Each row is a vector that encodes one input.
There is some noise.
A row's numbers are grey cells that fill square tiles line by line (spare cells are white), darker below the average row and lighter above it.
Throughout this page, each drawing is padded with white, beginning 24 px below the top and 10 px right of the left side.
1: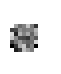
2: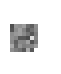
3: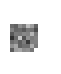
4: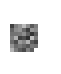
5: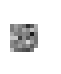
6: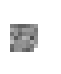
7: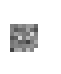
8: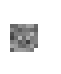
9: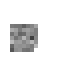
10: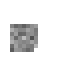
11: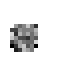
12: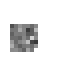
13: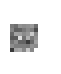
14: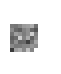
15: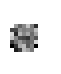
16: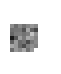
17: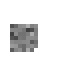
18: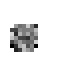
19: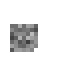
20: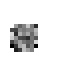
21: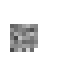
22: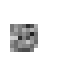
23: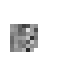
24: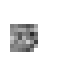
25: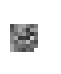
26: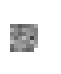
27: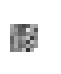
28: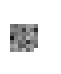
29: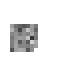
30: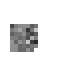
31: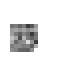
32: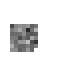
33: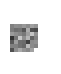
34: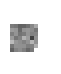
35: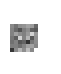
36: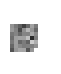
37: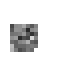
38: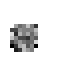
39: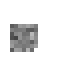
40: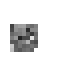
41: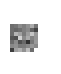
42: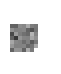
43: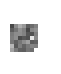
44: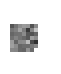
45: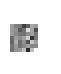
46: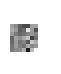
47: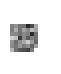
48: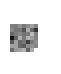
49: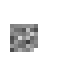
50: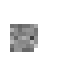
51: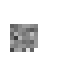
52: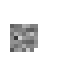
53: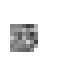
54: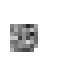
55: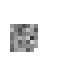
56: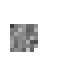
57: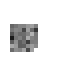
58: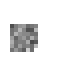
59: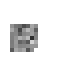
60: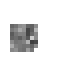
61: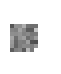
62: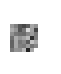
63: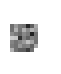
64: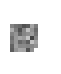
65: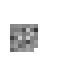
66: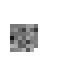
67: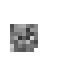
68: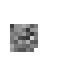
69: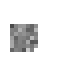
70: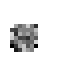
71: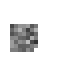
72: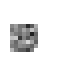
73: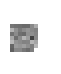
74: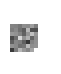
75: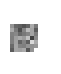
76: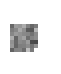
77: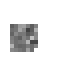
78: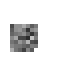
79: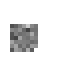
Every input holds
a list of up to two points on a 5-point line.
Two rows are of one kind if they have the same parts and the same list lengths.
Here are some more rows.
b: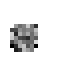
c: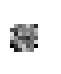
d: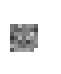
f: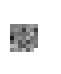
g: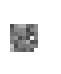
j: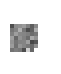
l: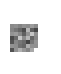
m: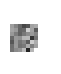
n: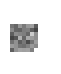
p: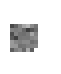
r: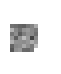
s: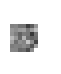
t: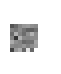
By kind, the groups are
b, c
d, f, g, j, l, n, p, t
m, r, s

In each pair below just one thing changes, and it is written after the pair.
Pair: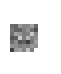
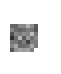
the place on the 5-point line in item 2 of the list
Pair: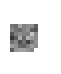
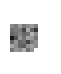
the place on the 5-point line in item 1 of the list
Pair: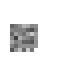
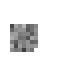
the place on the 5-point line in item 1 of the list
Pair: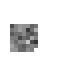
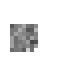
the place on the 5-point line in item 2 of the list
